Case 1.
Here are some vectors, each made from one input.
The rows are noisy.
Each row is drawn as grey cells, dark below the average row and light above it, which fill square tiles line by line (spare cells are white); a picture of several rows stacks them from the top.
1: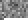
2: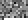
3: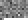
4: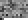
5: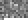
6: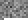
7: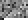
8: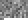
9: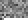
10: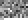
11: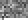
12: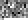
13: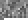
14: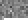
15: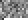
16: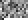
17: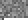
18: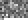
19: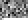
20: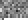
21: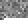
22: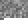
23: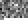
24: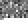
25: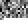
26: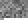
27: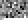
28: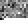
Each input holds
three true/false values.
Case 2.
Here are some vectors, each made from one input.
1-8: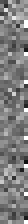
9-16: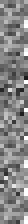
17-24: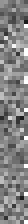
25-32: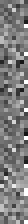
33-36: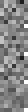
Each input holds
a node of an 8-node tree.
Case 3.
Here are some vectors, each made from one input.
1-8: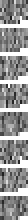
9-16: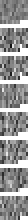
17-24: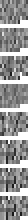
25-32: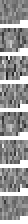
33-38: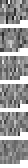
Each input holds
a node of a 7-node tree.
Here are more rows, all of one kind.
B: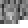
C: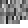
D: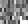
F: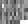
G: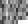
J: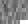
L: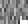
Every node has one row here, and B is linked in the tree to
G and J.
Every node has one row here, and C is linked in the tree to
F.
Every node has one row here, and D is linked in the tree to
L.
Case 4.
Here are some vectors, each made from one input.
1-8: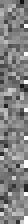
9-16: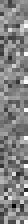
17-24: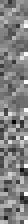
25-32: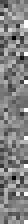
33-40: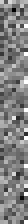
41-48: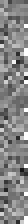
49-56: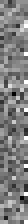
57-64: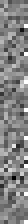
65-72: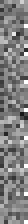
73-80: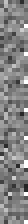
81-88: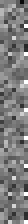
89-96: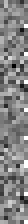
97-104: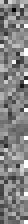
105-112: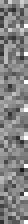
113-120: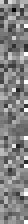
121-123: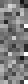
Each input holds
a node of a 13-node tree.
